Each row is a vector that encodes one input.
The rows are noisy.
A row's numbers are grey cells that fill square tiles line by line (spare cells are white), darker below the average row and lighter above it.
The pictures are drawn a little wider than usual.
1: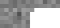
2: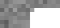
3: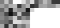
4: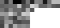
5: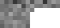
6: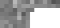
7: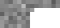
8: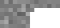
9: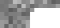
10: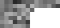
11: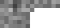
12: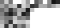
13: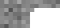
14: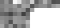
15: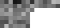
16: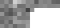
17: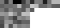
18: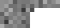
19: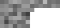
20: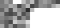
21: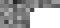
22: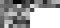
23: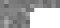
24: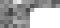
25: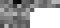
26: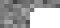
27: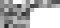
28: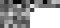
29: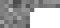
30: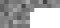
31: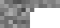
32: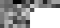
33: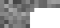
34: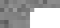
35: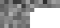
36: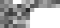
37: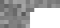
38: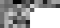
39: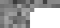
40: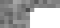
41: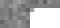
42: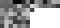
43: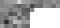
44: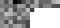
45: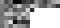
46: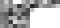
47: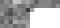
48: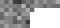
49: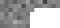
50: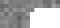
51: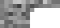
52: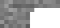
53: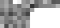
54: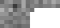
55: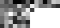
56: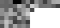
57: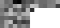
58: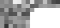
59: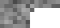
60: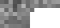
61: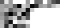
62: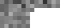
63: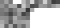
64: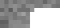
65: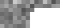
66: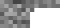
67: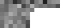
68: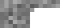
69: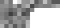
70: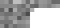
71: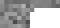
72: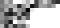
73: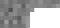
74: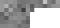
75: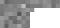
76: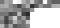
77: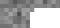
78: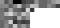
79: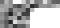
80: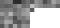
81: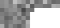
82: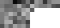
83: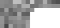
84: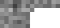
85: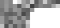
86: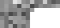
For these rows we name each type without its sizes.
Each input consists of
a point on a line, together with either a label, or four true/false values.
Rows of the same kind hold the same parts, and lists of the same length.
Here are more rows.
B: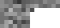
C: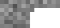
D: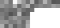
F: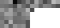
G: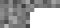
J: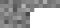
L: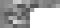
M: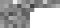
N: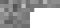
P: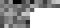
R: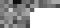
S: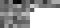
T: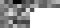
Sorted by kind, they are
B, D, S, T
C, F, G, J, L, M, N, P, R

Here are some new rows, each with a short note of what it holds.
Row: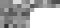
a point on a line and four true/false values
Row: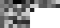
a point on a line and four true/false values
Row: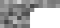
a label and a point on a line
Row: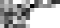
a point on a line and four true/false values
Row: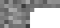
a label and a point on a line
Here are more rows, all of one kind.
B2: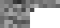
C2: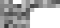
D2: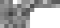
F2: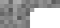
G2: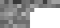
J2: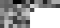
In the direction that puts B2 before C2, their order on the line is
B2, D2, C2, J2, F2, G2.
